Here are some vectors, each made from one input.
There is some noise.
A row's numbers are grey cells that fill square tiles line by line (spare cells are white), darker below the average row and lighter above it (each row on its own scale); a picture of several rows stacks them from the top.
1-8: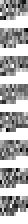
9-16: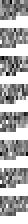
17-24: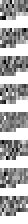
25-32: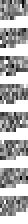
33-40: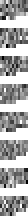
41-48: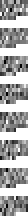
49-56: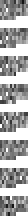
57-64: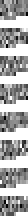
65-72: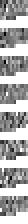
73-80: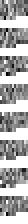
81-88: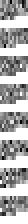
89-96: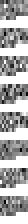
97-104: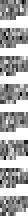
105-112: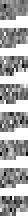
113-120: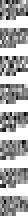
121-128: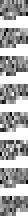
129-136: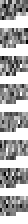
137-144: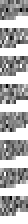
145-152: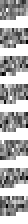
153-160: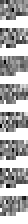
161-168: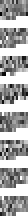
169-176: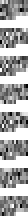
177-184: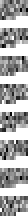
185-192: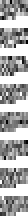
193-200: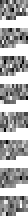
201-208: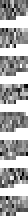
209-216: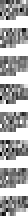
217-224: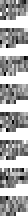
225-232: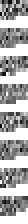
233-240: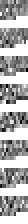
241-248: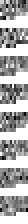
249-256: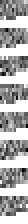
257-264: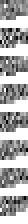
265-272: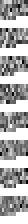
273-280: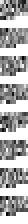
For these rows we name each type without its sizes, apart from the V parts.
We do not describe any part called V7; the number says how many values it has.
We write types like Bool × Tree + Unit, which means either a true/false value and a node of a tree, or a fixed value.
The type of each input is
Bool × Bool × Bool + List(Line) × V7.
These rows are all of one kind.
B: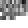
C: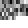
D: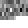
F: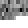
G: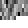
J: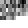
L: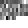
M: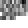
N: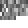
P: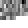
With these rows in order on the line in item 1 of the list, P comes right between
C and G.
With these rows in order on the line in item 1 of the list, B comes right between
L and M.
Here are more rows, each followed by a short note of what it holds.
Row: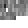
a value of V7, together with a list of one item
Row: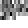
a value of V7, together with a list of one item
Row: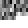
a value of V7, together with the empty list
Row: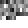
a value of V7, together with a list of two items
